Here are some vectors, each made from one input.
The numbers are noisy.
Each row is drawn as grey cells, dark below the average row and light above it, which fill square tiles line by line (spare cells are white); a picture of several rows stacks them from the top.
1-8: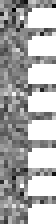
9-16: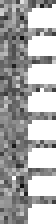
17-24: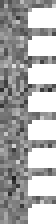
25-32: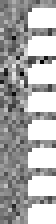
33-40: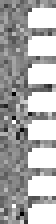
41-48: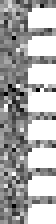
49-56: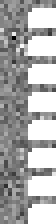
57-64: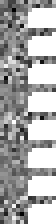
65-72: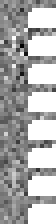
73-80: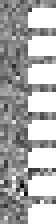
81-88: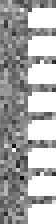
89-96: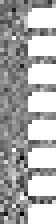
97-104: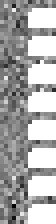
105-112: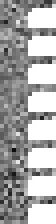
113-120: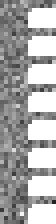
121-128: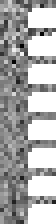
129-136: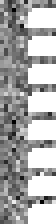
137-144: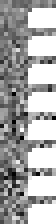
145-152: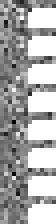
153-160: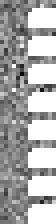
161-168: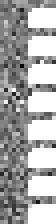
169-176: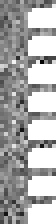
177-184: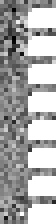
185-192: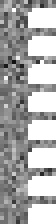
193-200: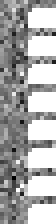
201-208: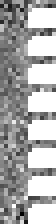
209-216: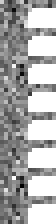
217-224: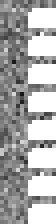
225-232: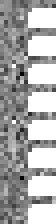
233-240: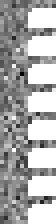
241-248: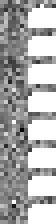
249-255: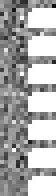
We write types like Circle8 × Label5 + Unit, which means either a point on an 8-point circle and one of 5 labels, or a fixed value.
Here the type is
Circle6 × Circle6 × Circle6 + List2(Line10).
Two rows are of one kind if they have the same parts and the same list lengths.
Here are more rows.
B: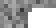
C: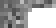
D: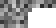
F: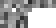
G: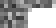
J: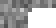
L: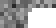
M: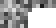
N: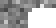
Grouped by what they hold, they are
B, N
C, G
D
F, J, L, M

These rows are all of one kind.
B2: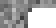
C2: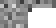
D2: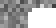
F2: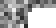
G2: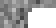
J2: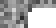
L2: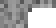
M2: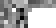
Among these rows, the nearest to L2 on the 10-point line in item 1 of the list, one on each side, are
B2 and C2.
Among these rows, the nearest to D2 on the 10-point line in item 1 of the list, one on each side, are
C2 and G2.
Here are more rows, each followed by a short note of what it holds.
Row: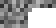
the empty list
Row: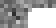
a point on each of three 6-point circles
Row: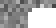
a list of two items
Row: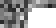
the empty list
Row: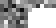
a list of two items
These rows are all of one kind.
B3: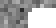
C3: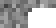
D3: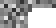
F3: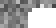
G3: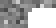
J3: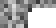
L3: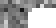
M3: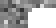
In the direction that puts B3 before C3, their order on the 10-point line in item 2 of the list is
F3, D3, G3, B3, M3, L3, C3, J3.
